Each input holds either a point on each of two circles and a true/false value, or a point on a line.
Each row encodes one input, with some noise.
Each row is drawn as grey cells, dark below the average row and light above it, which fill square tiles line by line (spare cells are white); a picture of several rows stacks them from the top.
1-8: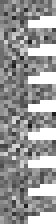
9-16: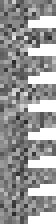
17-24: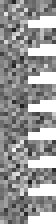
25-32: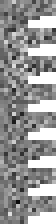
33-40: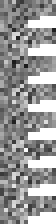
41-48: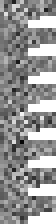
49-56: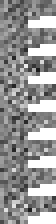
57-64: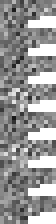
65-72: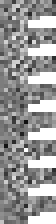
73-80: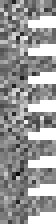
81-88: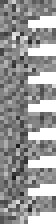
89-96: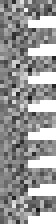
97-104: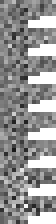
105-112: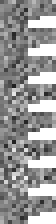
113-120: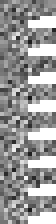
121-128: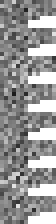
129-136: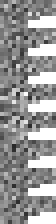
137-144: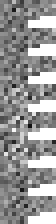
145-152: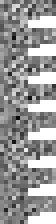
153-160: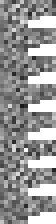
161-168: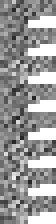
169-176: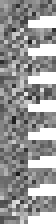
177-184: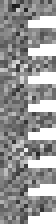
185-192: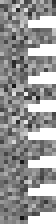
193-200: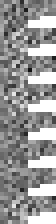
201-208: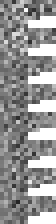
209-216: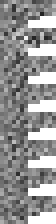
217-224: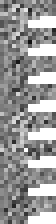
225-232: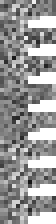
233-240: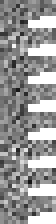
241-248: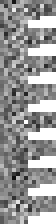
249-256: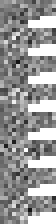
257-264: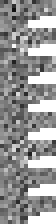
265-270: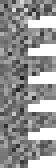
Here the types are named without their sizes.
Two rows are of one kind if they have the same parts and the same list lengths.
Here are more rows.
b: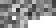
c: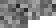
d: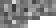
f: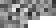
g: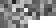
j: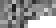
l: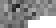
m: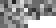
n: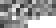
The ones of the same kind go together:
b, f, g, m, n
c, d, j, l

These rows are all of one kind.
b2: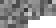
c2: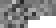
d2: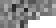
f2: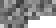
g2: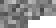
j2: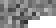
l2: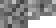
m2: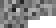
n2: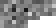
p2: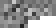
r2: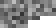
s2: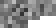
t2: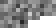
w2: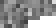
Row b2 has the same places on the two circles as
g2, l2, s2 and w2.
